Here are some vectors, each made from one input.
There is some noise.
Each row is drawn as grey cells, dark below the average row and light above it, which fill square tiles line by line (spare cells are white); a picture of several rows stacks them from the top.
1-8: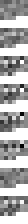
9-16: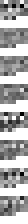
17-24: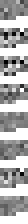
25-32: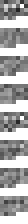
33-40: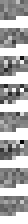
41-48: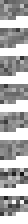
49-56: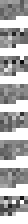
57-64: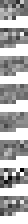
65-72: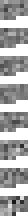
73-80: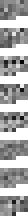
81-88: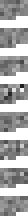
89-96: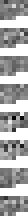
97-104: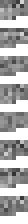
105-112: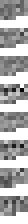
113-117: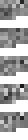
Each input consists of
a point on an 8-point circle and a true/false value.
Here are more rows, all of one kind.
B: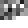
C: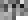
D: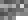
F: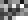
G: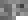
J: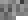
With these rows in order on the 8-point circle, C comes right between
D and J.
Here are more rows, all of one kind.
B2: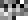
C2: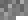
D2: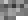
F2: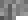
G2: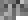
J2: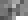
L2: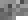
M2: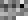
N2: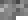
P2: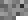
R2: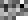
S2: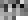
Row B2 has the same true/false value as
C2, G2, N2 and S2.
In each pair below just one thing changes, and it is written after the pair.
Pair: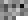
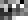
the place on the 8-point circle
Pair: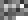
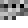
the true/false value
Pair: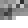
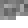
the true/false value
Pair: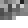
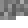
the true/false value
